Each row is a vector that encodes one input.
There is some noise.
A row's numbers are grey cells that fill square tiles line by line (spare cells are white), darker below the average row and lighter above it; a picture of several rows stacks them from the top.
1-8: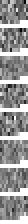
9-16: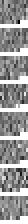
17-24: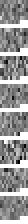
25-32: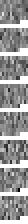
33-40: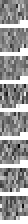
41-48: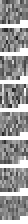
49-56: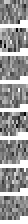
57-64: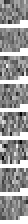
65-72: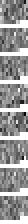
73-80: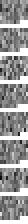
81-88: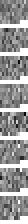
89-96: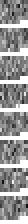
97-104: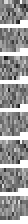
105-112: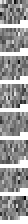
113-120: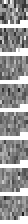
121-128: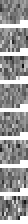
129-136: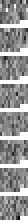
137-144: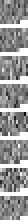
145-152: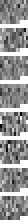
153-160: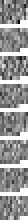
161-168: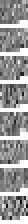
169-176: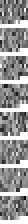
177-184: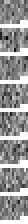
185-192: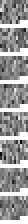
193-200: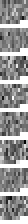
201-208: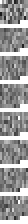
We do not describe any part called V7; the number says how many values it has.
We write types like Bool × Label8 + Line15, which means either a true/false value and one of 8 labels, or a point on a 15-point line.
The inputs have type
(Label6 + Line8) × (Tree11 + V7) + Tree10.
